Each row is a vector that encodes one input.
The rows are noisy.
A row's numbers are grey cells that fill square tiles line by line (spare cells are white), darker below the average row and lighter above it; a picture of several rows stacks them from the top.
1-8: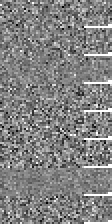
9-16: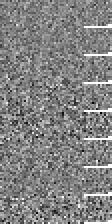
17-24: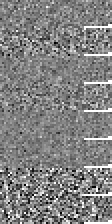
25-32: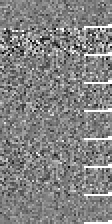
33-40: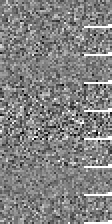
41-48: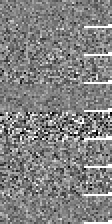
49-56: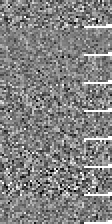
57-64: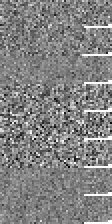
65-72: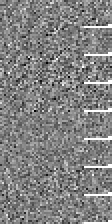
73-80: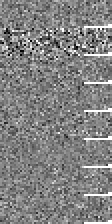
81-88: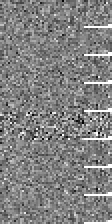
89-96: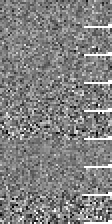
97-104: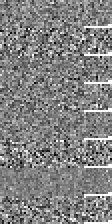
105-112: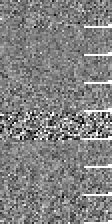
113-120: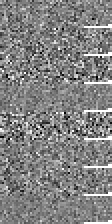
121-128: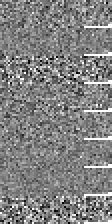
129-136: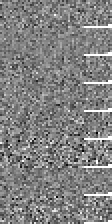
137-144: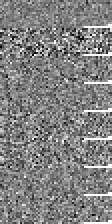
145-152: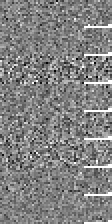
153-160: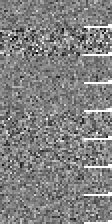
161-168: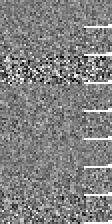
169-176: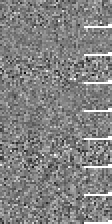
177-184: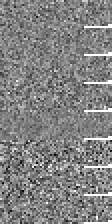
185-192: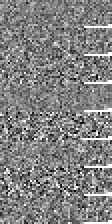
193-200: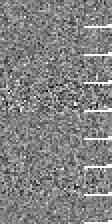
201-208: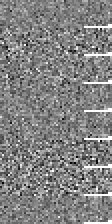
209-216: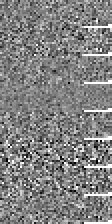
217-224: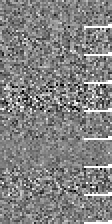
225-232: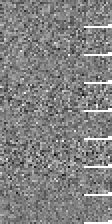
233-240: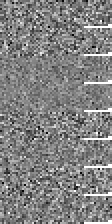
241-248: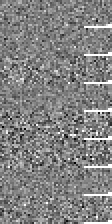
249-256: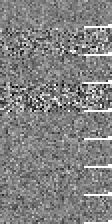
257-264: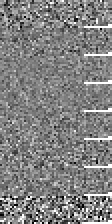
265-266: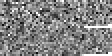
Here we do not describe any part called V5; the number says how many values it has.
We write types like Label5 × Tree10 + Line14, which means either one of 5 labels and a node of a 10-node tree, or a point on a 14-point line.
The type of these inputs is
Circle9 × List2(Circle11) + (Line7 + Line9) × V5.
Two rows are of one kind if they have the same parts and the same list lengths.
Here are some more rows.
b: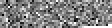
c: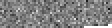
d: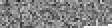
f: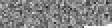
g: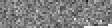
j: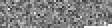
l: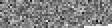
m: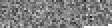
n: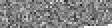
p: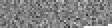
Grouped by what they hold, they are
b, m
c, g
d, n
f, j
l, p

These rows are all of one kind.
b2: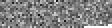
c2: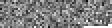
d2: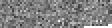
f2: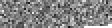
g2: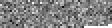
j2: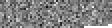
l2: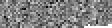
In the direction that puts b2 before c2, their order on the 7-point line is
f2, l2, b2, g2, j2, d2, c2.
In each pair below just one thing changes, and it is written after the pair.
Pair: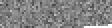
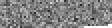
the place on the 9-point circle
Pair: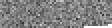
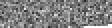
the place on the 9-point circle
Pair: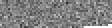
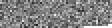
the place on the 11-point circle in item 1 of the list
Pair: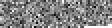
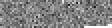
the place on the 11-point circle in item 2 of the list
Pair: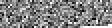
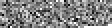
the place on the 11-point circle in item 1 of the list
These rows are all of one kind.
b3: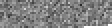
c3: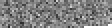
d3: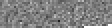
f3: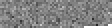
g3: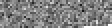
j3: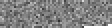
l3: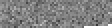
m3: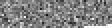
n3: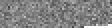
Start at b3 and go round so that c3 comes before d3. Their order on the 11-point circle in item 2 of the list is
b3, l3, g3, f3, m3, c3, d3, j3, n3.
